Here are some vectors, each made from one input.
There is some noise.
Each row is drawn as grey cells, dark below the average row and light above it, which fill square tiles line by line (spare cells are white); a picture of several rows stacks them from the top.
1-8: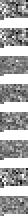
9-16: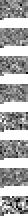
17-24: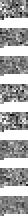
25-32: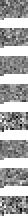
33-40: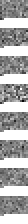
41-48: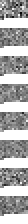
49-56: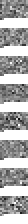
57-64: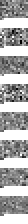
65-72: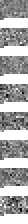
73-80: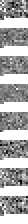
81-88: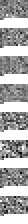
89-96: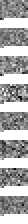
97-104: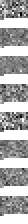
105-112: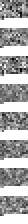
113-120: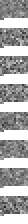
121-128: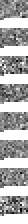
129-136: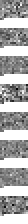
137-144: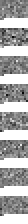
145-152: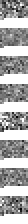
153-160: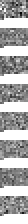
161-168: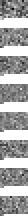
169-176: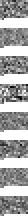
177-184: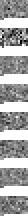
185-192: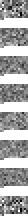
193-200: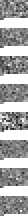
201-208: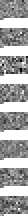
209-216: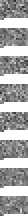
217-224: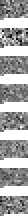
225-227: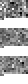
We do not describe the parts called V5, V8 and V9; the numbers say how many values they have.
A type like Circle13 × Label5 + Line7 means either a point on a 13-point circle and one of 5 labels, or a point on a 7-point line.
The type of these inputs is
Bool × Bool × Bool × Bool × V5 × V8 × V9 + Line6 × Line6 × Line6.
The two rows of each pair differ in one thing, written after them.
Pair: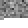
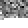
the value of V8
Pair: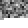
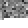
the value of V5
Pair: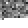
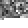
the value of V9
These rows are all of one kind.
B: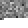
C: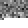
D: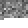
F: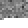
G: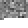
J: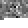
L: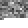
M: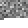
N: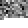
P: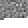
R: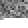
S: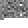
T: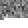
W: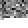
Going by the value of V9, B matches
C, D, J and L.
